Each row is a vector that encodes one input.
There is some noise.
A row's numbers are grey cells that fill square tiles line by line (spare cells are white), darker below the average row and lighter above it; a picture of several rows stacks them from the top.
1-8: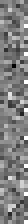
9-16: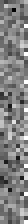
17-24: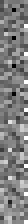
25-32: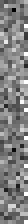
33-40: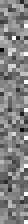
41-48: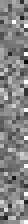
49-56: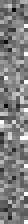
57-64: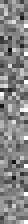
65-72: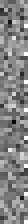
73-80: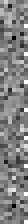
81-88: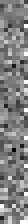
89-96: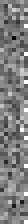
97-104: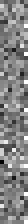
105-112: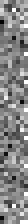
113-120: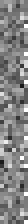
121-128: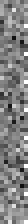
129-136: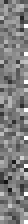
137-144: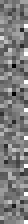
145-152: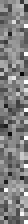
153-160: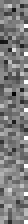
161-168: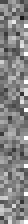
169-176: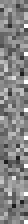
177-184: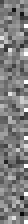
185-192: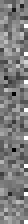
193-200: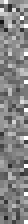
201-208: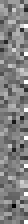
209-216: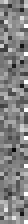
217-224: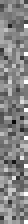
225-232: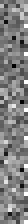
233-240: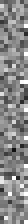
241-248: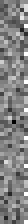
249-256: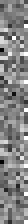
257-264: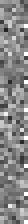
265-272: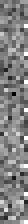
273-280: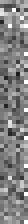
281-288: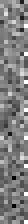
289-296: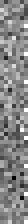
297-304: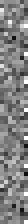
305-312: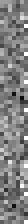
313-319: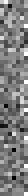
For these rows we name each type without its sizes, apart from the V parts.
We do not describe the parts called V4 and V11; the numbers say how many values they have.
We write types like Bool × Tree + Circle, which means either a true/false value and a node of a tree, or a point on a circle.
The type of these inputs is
(Bool × Line + V4) × Label + V11.
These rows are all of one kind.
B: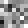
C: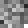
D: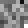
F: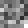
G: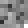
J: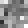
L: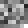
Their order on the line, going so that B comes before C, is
B, J, G, C, F, L, D.
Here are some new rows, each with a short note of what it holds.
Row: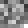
a label, a point on a line and a true/false value
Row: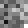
a label and a value of V4
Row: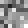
a label, a point on a line and a true/false value
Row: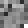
a label, a point on a line and a true/false value
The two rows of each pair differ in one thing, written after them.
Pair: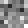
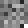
the place on the line
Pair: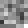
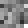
the label
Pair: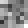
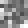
the label
